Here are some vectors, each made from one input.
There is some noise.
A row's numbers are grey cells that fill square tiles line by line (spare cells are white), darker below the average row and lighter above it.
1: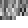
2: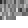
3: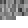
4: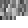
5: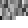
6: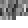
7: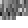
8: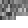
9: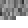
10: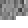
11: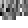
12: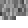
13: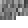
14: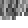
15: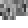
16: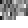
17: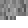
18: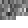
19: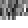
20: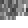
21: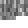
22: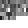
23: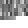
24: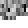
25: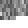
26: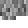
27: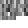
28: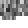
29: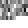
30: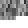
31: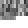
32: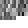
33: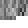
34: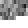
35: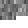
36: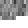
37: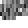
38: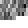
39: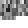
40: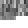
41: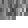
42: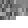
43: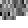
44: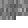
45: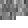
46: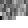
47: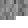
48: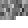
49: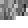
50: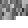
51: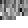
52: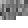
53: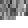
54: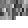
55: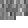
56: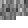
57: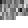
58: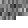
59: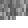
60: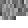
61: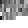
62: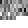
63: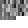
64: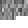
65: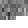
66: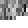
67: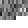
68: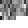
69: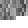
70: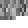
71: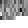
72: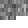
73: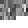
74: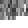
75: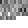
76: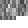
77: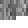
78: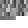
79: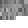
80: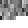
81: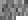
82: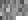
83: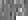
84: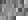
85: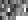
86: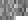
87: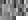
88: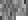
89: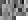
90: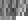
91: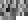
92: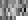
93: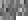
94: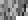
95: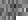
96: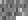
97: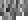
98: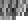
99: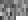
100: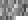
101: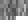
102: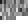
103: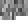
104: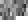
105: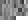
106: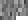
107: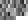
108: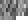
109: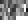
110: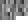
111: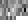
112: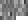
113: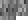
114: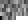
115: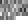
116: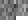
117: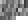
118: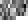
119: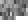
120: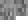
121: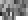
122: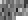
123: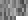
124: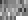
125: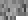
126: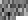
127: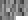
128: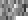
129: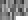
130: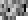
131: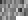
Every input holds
either a fixed value, or five true/false values.
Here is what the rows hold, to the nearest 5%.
About 5% of them hold a fixed value. The rest hold five true/false values.
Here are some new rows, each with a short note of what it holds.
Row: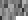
a fixed value
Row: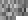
five true/false values
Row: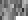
a fixed value
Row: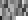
a fixed value
